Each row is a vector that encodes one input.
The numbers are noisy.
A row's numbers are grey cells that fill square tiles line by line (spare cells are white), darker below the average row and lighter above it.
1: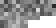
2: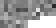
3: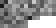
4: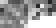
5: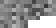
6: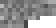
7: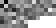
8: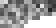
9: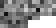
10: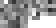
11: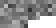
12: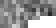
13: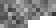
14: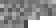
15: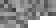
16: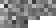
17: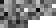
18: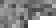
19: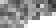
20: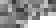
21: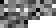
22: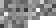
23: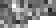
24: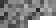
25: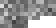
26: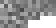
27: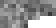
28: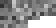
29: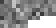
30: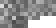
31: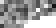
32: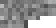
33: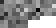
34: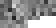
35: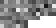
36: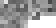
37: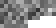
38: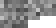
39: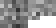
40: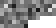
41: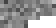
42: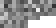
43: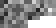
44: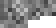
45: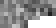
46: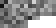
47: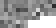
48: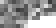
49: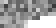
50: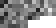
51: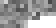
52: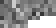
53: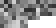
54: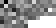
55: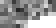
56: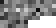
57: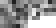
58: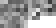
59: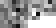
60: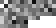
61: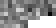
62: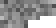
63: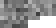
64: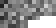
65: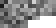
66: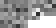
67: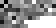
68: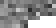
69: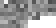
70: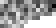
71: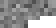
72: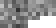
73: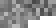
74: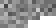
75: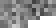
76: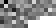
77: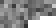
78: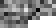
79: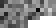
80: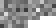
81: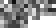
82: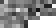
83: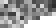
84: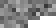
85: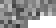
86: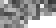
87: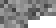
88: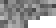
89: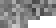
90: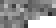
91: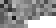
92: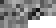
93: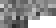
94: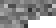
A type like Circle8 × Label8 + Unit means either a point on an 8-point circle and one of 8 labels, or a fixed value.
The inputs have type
Line15.
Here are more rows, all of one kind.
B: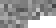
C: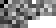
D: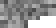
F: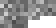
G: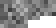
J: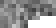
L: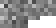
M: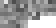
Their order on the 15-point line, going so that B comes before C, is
M, B, F, L, D, J, G, C.
